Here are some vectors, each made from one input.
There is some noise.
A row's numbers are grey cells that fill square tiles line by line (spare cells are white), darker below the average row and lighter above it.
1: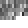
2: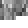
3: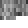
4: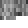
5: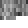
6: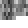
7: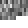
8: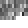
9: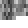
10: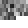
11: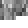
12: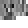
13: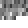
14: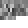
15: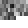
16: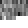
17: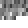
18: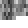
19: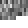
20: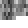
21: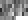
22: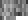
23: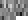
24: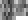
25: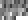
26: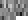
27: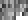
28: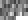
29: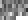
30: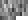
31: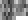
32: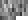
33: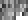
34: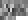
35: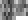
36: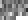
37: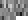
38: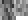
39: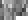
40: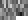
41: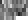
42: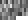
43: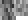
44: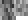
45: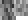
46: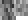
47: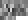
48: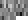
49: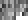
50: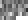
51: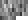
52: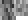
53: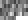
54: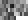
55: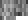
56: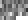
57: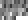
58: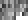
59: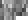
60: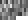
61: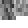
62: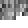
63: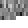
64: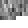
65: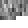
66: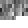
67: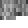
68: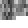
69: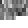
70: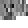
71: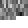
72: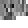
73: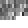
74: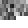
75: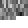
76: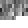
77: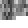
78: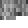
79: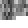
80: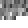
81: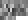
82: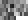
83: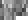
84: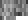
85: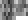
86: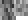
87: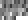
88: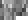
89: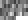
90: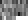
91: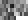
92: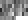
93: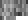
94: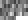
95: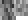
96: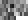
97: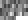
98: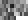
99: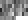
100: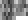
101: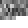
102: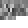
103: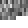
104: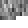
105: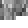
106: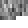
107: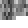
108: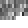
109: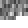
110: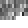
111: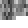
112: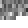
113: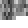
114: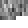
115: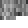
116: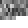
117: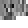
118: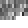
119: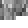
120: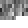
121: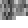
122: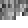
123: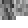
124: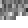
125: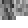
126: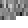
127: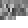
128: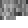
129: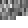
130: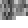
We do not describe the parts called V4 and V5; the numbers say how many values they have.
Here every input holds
either a point on a 6-point line, or a true/false value and a value of V5, or a value of V4.
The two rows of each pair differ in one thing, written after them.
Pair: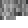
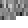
the value of V5
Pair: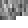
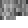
the value of V5
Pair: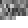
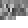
the true/false value
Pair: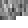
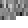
the value of V5
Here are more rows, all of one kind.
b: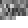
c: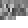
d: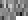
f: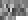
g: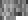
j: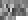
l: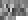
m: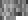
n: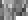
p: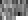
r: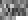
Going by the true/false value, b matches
p and r.
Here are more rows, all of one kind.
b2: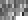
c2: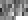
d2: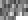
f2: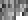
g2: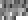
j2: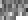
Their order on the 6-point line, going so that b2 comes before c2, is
f2, b2, c2, d2, j2, g2.
